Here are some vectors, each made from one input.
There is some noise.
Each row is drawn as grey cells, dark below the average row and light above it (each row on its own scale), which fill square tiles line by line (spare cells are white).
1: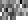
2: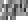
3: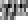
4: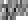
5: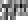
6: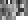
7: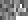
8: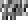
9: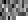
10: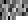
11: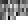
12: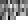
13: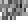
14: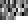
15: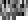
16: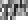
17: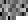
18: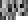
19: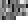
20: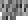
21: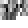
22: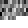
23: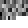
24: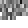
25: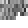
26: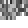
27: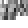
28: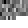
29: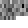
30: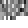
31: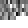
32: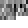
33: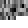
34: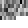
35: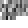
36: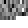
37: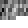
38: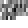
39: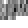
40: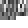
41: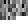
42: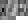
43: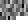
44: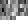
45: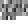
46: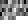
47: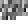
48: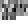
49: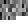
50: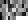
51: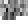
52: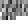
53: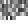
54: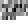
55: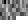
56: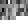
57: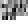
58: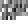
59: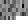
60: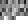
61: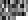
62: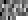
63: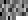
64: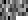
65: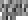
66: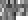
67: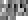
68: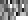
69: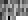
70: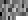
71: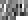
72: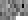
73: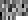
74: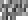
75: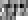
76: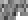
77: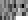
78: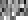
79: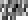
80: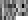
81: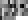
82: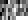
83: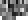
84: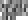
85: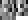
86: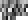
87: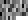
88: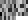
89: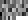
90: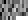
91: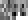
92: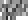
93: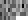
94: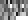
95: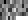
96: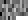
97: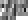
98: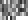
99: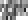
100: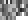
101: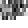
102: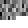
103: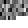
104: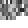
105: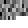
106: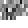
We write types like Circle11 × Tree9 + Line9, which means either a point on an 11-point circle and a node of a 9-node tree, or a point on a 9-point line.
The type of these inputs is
Bool × Line9 + Line4.
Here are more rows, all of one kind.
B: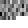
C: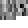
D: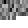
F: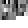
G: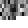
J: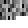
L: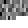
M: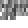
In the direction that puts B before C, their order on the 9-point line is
D, L, F, G, B, J, M, C.
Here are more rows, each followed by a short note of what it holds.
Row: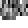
a point on a 9-point line and a true/false value
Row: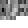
a point on a 4-point line
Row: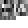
a point on a 9-point line and a true/false value
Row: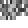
a point on a 4-point line
